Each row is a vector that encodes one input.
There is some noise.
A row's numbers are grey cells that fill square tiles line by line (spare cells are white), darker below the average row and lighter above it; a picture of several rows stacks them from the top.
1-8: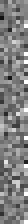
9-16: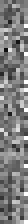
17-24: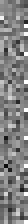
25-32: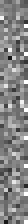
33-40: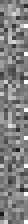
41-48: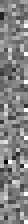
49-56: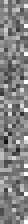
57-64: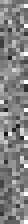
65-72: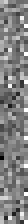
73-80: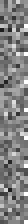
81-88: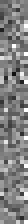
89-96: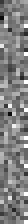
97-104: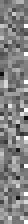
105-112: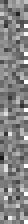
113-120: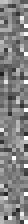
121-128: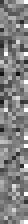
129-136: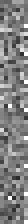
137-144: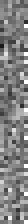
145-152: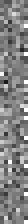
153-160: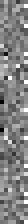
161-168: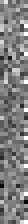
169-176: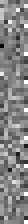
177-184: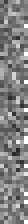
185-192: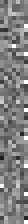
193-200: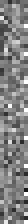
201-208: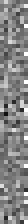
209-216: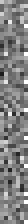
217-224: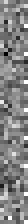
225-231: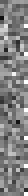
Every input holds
either one of 5 labels, or a node of a 15-node tree, or four true/false values.
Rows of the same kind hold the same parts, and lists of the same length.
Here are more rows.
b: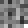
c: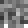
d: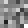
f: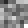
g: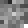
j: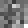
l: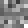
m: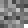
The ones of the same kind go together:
b, c, g, j, m
d, l
f

